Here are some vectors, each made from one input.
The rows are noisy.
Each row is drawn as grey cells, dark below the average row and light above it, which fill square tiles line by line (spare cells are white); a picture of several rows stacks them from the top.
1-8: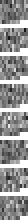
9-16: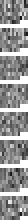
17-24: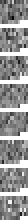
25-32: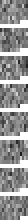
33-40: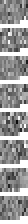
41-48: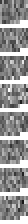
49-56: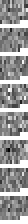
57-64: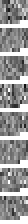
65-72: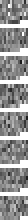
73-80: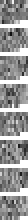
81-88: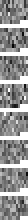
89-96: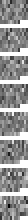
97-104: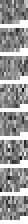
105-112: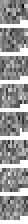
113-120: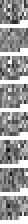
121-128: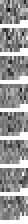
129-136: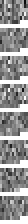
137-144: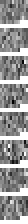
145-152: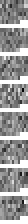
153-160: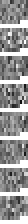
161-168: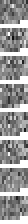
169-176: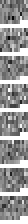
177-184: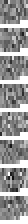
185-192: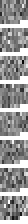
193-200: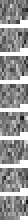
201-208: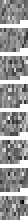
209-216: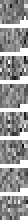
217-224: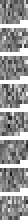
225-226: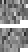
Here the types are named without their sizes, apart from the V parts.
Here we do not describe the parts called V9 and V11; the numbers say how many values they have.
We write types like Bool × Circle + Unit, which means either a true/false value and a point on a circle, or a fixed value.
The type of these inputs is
(Circle + Line) × (Line + V9 × V11).
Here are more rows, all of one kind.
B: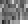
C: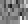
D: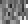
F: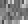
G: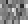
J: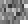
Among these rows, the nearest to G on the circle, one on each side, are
B and J.
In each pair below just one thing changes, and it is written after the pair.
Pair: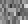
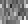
the place on the circle
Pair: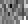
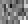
the value of V11
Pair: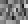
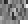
the value of V11
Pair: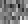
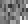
the value of V11
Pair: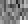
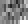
the value of V11
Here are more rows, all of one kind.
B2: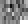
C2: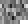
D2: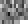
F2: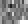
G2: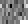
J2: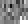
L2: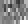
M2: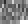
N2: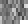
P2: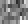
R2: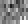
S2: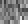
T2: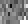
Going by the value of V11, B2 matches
F2 and M2.
